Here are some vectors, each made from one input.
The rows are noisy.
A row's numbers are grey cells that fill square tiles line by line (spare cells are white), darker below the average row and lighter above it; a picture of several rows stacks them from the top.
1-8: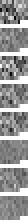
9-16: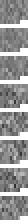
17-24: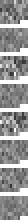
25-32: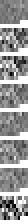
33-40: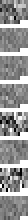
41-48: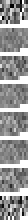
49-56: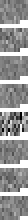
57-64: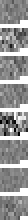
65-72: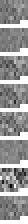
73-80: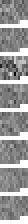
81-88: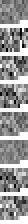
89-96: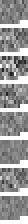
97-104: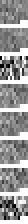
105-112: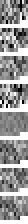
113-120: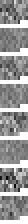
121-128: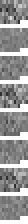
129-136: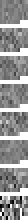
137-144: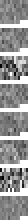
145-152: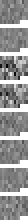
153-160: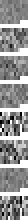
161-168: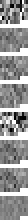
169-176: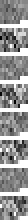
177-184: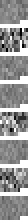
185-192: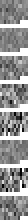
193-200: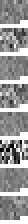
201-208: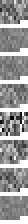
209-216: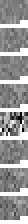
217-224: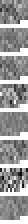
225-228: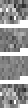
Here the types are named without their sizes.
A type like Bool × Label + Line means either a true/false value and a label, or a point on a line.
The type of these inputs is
Bool × Line × (Line × Line + Tree) + Label.
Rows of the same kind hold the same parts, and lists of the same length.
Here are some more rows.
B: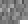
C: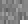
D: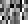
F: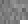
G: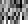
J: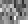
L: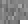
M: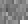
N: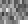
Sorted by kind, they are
B, F, N
C, J, L, M
D, G

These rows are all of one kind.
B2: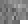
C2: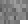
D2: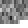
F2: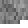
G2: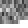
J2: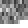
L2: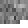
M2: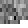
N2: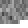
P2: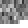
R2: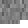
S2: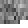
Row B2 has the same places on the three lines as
D2 and N2.
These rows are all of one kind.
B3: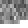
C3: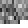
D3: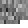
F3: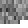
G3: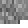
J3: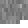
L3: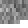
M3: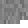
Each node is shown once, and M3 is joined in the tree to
C3, F3, G3 and L3.
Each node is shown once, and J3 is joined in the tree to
C3.
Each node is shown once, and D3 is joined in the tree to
G3.
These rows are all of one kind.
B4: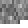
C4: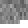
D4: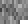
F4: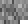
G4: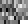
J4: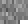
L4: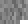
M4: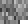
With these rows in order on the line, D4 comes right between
C4 and J4.
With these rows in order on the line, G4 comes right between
C4 and L4.
